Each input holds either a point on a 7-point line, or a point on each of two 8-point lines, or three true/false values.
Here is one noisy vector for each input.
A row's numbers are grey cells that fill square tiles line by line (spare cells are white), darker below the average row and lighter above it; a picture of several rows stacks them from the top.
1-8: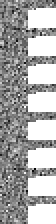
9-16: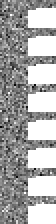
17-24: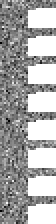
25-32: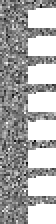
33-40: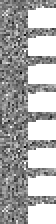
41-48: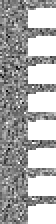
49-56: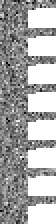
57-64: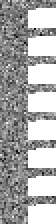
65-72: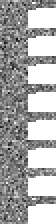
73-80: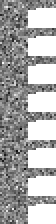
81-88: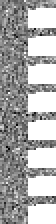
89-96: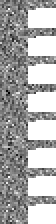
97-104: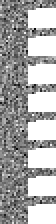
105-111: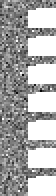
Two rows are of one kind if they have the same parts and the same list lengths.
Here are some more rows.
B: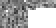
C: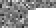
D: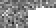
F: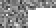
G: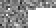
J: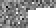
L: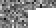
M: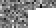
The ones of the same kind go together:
B, D, F, G
C, J
L, M

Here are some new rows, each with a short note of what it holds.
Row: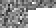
a point on each of two 8-point lines
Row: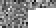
three true/false values
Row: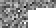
three true/false values
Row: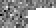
a point on each of two 8-point lines
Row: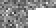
a point on a 7-point line
